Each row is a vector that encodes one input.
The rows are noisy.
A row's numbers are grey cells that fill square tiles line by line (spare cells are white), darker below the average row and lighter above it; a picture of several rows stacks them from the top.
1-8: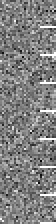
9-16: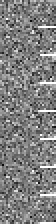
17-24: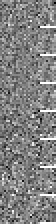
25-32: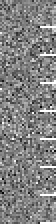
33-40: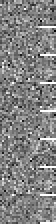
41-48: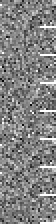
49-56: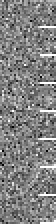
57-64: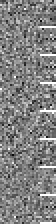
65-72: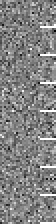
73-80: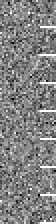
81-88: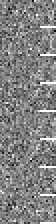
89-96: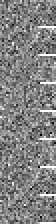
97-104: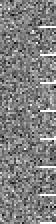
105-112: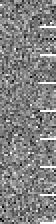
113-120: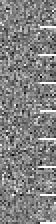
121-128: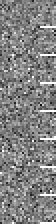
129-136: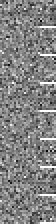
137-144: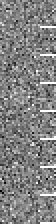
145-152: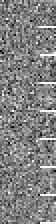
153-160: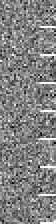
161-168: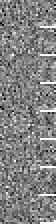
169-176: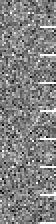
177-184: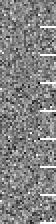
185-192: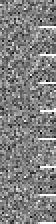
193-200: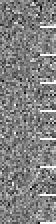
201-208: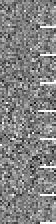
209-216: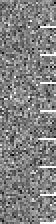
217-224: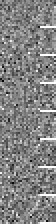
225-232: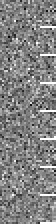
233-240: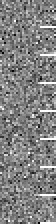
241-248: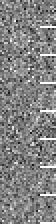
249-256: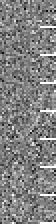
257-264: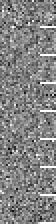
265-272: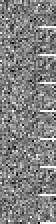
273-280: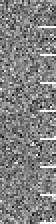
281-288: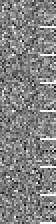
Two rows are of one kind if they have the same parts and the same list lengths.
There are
2 kinds of row.
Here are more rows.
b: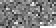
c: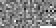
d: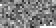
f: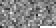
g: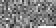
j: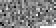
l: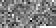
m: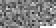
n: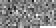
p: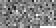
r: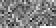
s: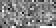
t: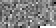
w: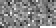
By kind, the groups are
b, c, f, j, m, n, p, s, t, w
d, g, l, r

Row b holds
a node of a 12-node tree.
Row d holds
a point on a 5-point line.
